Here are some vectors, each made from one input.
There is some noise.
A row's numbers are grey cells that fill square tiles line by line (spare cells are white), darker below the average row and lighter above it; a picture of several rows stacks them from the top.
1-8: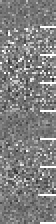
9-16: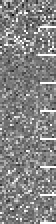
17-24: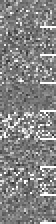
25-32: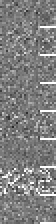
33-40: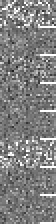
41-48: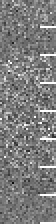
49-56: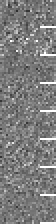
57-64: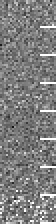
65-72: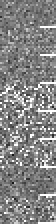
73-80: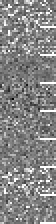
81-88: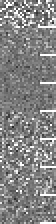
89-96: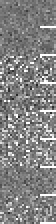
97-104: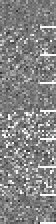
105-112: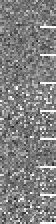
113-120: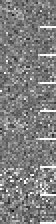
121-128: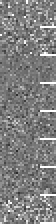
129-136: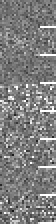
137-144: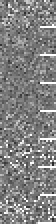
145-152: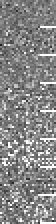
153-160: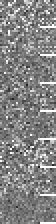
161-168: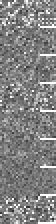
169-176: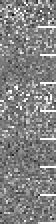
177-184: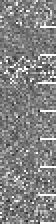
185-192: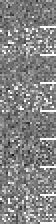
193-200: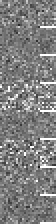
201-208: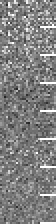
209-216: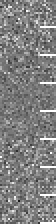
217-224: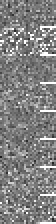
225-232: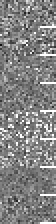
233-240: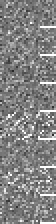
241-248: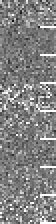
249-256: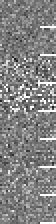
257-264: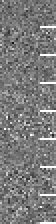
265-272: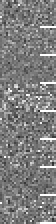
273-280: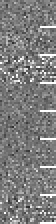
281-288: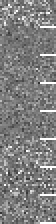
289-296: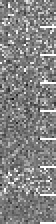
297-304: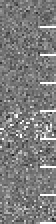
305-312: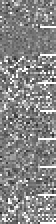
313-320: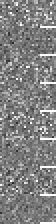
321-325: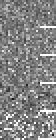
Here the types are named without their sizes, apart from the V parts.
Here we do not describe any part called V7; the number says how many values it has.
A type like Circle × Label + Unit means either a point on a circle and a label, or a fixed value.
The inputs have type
Bool × Bool × Bool × V7 + Label × (Label + Line).
